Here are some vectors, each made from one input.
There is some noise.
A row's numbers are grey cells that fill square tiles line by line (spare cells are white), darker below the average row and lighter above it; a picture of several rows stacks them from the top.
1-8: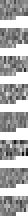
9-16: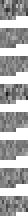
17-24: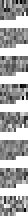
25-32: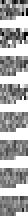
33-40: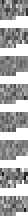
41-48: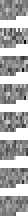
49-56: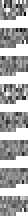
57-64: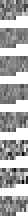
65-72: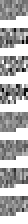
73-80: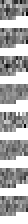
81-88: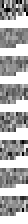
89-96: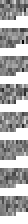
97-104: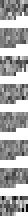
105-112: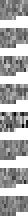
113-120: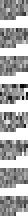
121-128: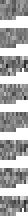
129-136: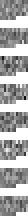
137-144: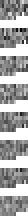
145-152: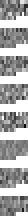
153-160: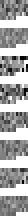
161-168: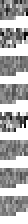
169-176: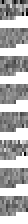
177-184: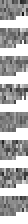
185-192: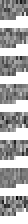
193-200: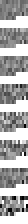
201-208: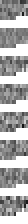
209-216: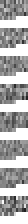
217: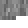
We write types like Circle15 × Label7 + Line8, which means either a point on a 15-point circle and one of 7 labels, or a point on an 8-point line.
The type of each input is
Line7 × Line7 + Line10.
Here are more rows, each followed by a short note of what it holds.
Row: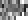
a point on each of two 7-point lines
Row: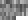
a point on a 10-point line
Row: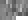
a point on each of two 7-point lines
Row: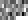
a point on a 10-point line
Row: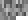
a point on a 10-point line
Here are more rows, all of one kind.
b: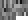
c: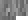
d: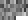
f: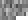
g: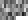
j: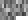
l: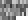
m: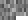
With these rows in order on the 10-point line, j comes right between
g and l.
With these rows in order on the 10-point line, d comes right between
f and m.
